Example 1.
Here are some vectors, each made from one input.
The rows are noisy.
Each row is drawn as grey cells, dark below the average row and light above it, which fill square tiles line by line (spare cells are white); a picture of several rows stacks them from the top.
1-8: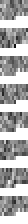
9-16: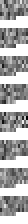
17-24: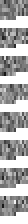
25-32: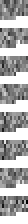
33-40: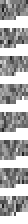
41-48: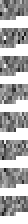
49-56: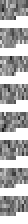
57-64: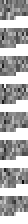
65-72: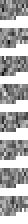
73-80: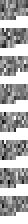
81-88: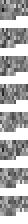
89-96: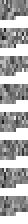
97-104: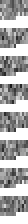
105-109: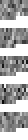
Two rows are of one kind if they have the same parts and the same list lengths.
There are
2 kinds of row.
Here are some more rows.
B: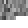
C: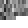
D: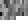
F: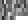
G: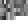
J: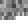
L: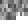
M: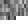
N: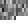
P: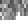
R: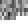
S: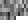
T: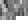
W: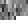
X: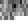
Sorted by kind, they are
B, C, D, G, J, N, P, R, T, X
F, L, M, S, W

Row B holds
one of 4 labels and three true/false values.
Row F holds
one of 4 labels and a point on a 7-point line.
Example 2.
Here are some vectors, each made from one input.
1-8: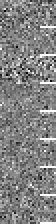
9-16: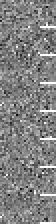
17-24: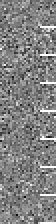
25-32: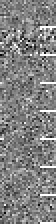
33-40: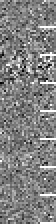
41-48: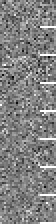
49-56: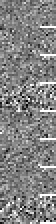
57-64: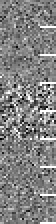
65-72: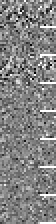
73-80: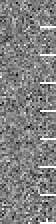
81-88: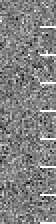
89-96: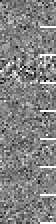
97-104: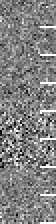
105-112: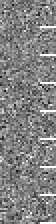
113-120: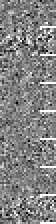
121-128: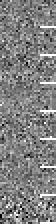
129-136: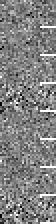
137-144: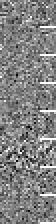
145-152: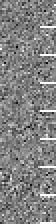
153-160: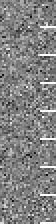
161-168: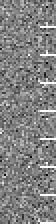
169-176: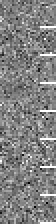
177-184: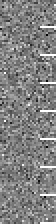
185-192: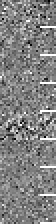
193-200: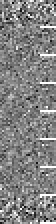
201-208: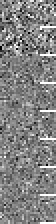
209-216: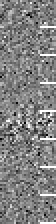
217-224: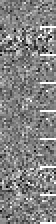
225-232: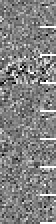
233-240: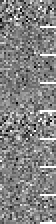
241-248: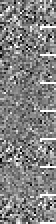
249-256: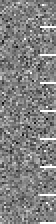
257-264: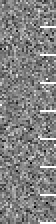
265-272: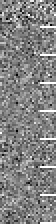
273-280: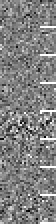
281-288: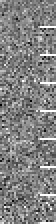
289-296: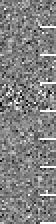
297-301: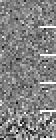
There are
3 kinds of row.
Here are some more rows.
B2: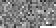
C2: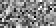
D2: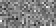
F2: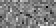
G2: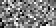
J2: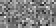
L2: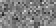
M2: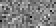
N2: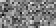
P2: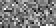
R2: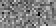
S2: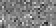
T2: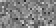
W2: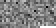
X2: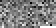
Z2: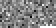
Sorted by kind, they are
B2, F2, M2, P2, W2, X2, Z2
C2, G2
D2, J2, L2, N2, R2, S2, T2

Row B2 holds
a point on an 11-point circle and a node of an 11-node tree.
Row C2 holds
one of 6 labels.
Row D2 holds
a point on an 11-point circle.
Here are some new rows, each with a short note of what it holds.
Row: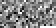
one of 6 labels
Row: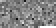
a point on an 11-point circle
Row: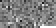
a point on an 11-point circle and a node of an 11-node tree
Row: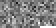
a point on an 11-point circle and a node of an 11-node tree
